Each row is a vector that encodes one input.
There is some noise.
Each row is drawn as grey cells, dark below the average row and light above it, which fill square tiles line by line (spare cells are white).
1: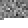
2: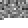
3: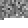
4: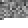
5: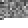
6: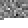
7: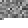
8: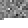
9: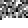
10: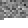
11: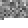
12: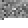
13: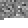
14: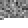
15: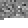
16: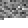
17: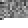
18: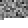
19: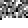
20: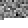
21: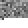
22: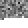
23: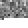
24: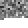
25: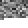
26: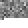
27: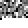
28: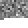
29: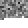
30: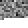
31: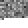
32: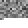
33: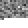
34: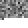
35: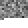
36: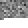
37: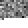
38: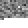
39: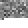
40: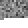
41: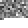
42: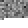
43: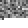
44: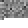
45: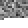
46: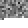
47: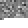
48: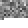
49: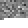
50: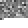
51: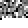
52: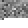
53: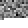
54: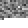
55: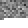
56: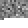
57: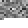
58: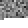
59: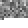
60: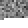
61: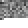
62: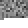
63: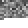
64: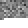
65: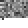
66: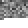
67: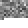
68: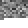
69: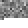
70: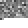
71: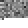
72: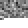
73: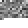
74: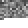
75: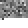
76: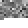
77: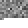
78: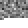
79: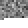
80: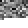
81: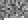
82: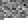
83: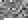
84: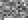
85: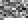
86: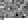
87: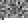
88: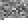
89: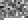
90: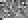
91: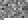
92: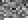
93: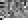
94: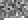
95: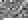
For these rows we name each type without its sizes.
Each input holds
a list of points on a line.
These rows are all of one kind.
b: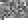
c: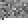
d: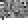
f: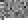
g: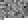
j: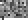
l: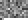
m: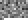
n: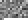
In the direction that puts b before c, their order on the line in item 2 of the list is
n, j, l, b, f, d, g, c, m.
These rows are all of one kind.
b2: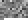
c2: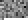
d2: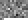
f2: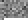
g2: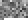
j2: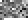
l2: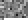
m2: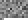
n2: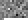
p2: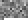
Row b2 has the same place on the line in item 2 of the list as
g2 and l2.
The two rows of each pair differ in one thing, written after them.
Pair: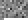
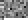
the place on the line in item 1 of the list
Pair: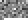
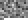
the place on the line in item 1 of the list
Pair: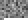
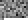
the place on the line in item 2 of the list
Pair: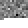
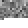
the place on the line in item 1 of the list
